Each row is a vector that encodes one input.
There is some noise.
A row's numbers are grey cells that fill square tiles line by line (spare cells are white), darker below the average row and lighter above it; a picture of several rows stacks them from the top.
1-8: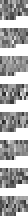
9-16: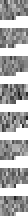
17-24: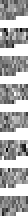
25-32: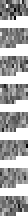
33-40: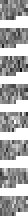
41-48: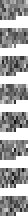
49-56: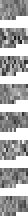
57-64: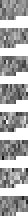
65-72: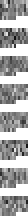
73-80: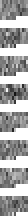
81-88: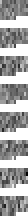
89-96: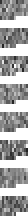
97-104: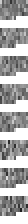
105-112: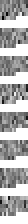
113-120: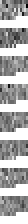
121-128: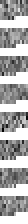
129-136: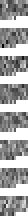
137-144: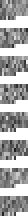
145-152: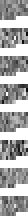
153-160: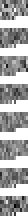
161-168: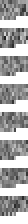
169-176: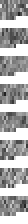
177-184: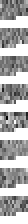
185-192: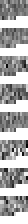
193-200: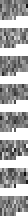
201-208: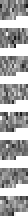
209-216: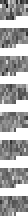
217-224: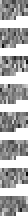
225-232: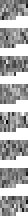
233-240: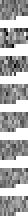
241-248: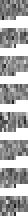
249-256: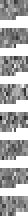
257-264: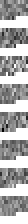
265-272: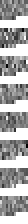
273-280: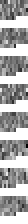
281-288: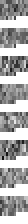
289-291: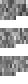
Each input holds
a point on a 7-point line.
